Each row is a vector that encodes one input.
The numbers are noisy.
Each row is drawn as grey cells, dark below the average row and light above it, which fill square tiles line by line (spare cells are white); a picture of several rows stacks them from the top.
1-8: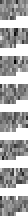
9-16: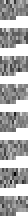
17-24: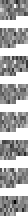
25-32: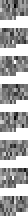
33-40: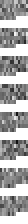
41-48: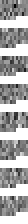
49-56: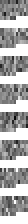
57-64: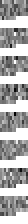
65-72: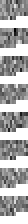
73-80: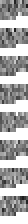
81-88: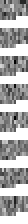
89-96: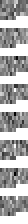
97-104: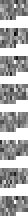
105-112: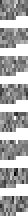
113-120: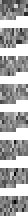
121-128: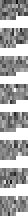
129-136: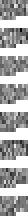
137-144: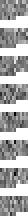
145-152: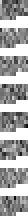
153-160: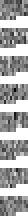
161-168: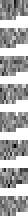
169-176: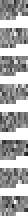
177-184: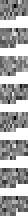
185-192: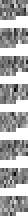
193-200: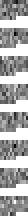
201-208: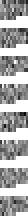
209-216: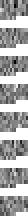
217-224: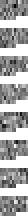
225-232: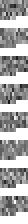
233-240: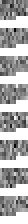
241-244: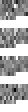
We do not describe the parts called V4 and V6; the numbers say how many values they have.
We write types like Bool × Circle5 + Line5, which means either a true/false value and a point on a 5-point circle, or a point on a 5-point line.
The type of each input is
Bool × V4 × V6 + Line7 × (Tree9 + Unit).
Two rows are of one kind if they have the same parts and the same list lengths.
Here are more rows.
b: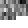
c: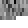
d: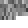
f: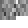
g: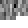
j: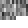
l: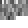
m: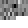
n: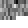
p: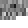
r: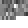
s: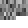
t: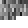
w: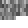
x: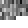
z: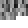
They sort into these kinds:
b, c, g, j, n, r, t, x, z
d, f, l, w
m, p, s

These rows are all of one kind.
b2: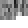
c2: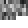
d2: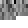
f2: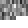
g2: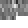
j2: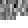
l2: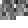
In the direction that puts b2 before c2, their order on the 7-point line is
j2, b2, d2, g2, l2, f2, c2.
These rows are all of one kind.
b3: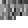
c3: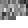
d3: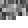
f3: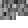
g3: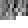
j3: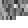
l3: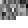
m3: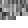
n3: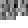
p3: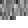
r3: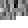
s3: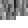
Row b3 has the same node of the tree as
j3 and s3.
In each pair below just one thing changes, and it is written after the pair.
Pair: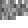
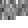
the true/false value
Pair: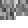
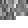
the value of V6
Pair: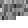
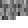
the true/false value
